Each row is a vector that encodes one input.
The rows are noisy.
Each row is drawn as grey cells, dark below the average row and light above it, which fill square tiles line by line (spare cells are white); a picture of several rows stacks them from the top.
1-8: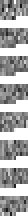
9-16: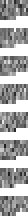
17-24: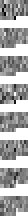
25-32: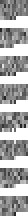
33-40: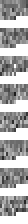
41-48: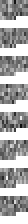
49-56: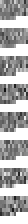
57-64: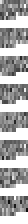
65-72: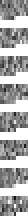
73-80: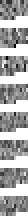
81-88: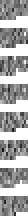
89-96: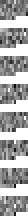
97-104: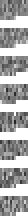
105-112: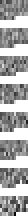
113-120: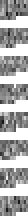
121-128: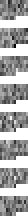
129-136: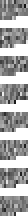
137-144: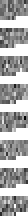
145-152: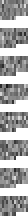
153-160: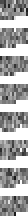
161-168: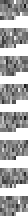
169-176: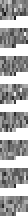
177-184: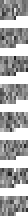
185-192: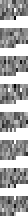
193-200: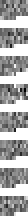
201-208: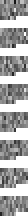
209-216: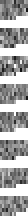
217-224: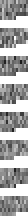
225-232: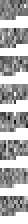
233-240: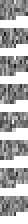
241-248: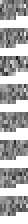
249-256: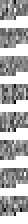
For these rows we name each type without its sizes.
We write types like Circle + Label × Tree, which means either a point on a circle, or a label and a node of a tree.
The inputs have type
Bool × Bool × Bool × (Circle + Label).
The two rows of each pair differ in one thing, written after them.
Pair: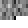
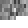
the place on the circle
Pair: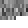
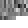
the place on the circle
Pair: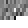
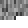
one of the three true/false values
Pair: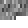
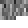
the place on the circle
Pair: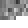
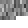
the place on the circle
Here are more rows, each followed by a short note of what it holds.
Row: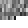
a point on a circle and three true/false values
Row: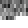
a label and three true/false values
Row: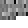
a point on a circle and three true/false values
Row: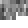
a label and three true/false values
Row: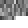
a label and three true/false values
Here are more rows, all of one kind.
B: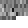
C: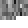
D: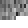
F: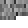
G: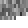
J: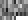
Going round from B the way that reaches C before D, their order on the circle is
B, C, J, G, D, F.
